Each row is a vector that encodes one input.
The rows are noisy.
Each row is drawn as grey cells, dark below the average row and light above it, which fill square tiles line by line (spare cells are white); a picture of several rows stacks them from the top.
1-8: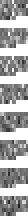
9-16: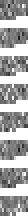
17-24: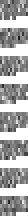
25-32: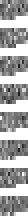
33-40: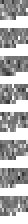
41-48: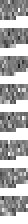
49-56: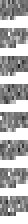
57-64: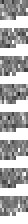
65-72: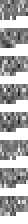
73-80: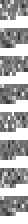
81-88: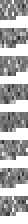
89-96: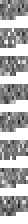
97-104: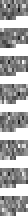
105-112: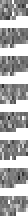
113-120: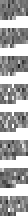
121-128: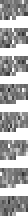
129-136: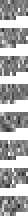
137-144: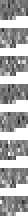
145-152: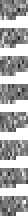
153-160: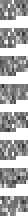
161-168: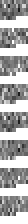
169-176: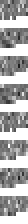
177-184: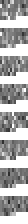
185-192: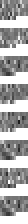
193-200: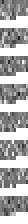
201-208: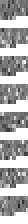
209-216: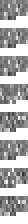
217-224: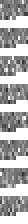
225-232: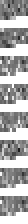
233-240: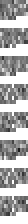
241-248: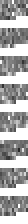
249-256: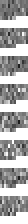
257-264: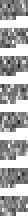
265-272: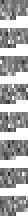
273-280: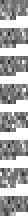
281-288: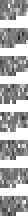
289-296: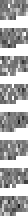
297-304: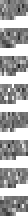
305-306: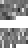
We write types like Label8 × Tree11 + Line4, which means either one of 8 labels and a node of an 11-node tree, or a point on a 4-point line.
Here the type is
Bool × Bool × Bool × Bool × Bool.
